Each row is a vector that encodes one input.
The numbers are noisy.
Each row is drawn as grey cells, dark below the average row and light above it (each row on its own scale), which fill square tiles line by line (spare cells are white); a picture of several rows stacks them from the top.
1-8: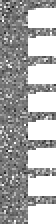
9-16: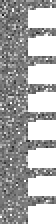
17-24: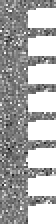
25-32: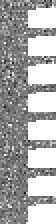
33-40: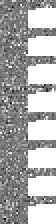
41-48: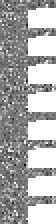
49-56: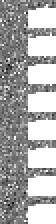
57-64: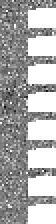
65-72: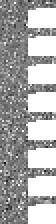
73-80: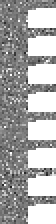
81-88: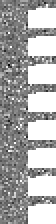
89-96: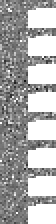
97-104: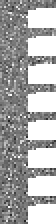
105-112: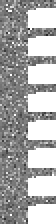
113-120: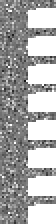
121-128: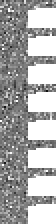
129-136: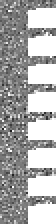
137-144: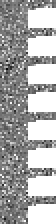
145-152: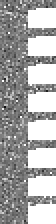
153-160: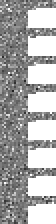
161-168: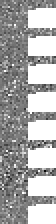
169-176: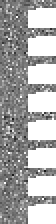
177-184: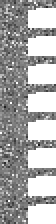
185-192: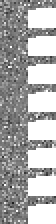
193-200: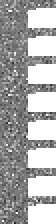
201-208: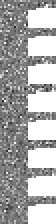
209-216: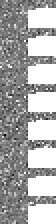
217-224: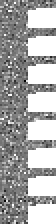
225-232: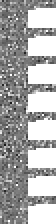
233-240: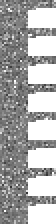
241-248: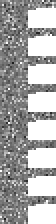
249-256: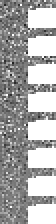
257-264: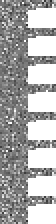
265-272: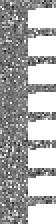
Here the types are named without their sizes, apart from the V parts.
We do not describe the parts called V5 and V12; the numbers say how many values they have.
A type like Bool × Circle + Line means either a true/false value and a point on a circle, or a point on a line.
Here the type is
Bool × (Line + V5) + V12.
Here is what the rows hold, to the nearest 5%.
About 65% of them hold a true/false value, together with either a point on a line, or a value of V5. The rest hold a value of V12.
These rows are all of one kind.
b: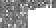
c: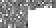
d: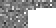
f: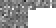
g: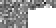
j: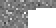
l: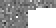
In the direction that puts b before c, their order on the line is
l, f, d, j, b, c, g.
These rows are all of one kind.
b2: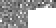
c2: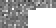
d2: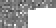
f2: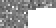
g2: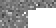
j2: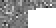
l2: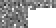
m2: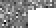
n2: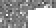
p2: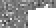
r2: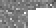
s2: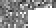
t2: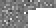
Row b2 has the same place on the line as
n2 and p2.
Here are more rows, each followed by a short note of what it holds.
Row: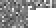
a point on a line and a true/false value
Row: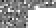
a value of V12
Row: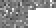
a point on a line and a true/false value
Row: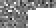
a value of V12
